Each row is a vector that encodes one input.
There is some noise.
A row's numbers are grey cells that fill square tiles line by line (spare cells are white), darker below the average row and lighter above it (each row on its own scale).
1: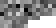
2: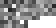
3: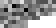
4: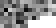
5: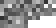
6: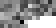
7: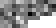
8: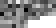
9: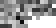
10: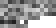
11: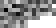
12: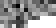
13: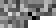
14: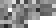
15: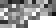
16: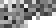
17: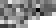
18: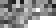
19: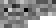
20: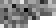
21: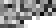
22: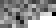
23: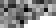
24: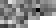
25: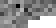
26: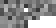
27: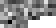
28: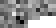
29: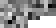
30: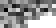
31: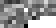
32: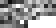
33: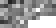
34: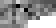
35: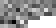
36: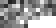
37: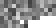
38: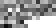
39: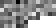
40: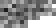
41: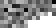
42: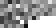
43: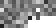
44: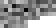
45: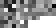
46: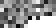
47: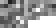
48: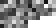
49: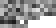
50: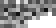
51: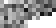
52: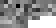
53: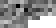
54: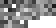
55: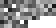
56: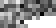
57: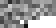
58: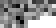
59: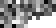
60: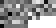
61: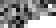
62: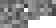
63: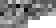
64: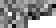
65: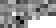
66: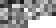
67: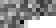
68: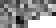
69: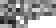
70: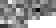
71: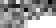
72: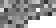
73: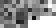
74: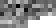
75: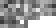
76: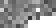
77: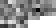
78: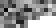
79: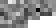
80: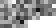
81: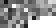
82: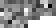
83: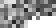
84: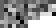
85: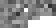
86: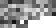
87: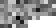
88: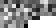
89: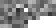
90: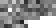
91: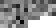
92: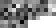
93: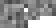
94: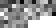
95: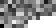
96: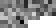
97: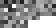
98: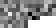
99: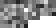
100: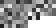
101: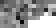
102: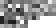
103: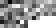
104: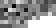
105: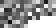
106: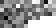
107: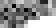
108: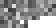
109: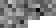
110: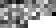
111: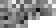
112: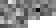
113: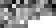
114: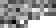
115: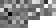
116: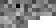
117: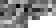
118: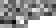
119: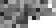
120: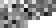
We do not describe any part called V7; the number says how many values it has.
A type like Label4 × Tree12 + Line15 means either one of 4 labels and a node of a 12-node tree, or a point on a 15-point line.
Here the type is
List2(Line4) × V7.
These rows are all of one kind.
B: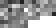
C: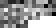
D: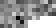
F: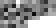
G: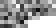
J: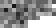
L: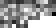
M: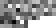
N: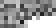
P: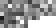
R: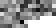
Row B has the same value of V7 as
C, L, M and P.
